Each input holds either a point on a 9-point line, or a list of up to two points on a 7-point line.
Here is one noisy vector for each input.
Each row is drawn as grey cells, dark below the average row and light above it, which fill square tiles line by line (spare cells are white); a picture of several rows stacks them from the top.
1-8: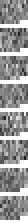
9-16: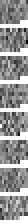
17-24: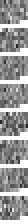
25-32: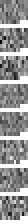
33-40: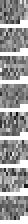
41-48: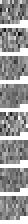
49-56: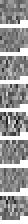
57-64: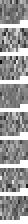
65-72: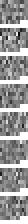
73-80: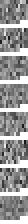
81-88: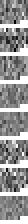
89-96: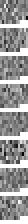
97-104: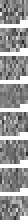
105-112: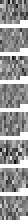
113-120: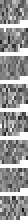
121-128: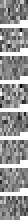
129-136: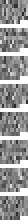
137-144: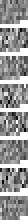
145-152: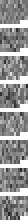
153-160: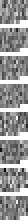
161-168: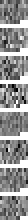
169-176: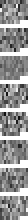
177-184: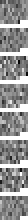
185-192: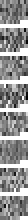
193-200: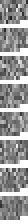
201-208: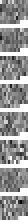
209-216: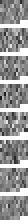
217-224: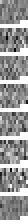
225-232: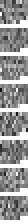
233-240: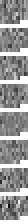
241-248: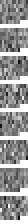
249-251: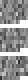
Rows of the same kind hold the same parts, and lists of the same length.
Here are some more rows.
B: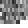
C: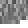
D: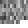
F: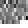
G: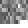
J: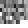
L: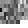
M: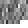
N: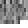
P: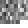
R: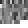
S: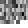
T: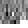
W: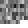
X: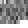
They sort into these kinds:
B, C, N, S
D, F, G, P, T
J, R, W
L, M, X

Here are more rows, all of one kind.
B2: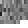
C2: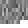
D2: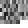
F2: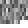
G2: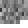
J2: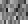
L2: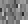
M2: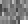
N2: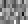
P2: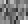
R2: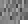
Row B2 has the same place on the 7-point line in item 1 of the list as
D2, L2 and R2.
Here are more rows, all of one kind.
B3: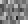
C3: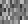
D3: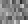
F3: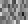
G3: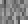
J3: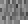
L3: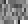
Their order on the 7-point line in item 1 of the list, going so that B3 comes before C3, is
B3, C3, L3, F3, G3, J3, D3.
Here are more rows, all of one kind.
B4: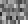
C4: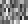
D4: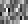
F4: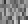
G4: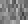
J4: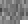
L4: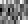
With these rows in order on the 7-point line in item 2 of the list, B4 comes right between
C4 and L4.
